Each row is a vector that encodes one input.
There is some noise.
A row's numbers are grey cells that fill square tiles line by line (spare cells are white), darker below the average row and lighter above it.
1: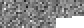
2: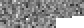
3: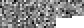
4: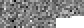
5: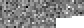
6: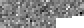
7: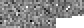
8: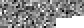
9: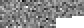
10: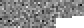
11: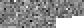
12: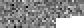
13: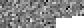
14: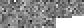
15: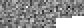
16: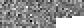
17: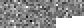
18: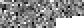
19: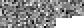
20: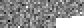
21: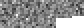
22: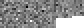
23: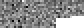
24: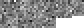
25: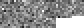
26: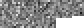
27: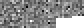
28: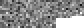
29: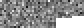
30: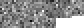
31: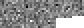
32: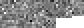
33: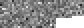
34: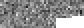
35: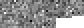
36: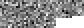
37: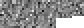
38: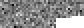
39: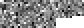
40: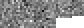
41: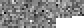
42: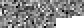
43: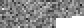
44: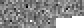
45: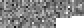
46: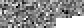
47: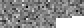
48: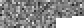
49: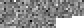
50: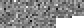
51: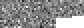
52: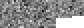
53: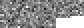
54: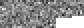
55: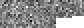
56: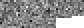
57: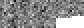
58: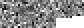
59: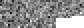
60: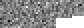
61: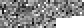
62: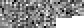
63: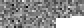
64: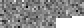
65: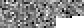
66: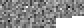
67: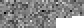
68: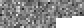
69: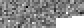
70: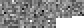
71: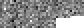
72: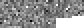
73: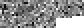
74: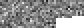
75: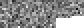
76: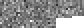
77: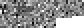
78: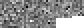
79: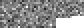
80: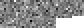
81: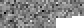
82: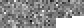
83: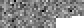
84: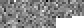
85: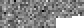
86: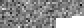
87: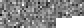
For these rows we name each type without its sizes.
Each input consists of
a point on a line, together with either a point on a line, or four true/false values.
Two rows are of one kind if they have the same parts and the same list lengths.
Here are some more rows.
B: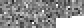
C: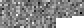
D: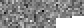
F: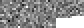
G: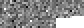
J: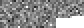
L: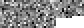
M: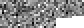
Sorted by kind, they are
B, C, D, F, G, J
L, M

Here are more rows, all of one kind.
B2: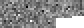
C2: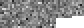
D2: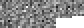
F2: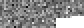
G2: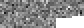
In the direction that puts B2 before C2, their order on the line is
D2, B2, C2, G2, F2.
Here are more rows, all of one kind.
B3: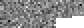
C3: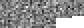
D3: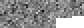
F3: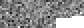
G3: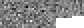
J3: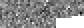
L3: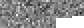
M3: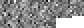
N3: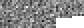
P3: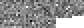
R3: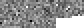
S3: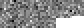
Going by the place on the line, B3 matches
D3, G3 and P3.
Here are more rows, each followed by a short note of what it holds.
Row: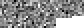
a point on each of two lines
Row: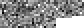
a point on each of two lines
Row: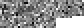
a point on each of two lines
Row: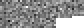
a point on a line and four true/false values
